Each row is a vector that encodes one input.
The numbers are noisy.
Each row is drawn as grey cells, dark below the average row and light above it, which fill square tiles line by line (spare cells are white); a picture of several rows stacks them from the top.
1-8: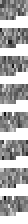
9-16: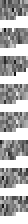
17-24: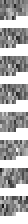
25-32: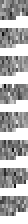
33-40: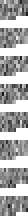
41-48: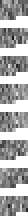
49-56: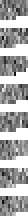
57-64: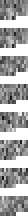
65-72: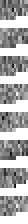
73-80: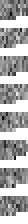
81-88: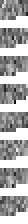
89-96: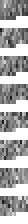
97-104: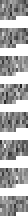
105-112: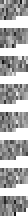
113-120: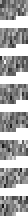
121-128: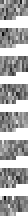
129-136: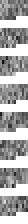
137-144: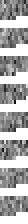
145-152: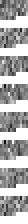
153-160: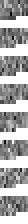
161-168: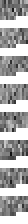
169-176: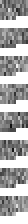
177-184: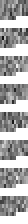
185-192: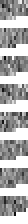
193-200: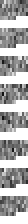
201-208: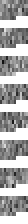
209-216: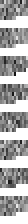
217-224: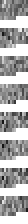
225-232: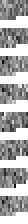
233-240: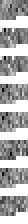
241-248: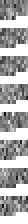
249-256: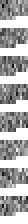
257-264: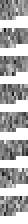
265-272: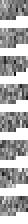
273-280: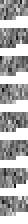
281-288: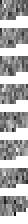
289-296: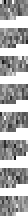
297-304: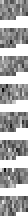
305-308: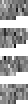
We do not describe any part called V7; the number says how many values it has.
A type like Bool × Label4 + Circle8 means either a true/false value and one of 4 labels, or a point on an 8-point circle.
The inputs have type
Label6 + Label8 × V7 + Line6.
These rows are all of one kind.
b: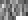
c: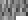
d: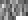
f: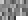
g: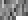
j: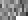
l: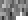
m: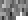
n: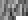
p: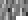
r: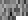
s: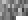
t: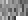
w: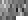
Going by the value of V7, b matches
d, l, m and p.
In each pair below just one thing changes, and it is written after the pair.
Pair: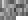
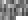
the value of V7
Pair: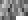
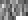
the label
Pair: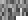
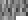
the value of V7
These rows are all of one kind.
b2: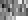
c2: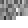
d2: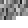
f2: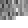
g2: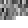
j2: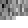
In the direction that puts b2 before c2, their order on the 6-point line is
b2, j2, f2, c2, d2, g2.
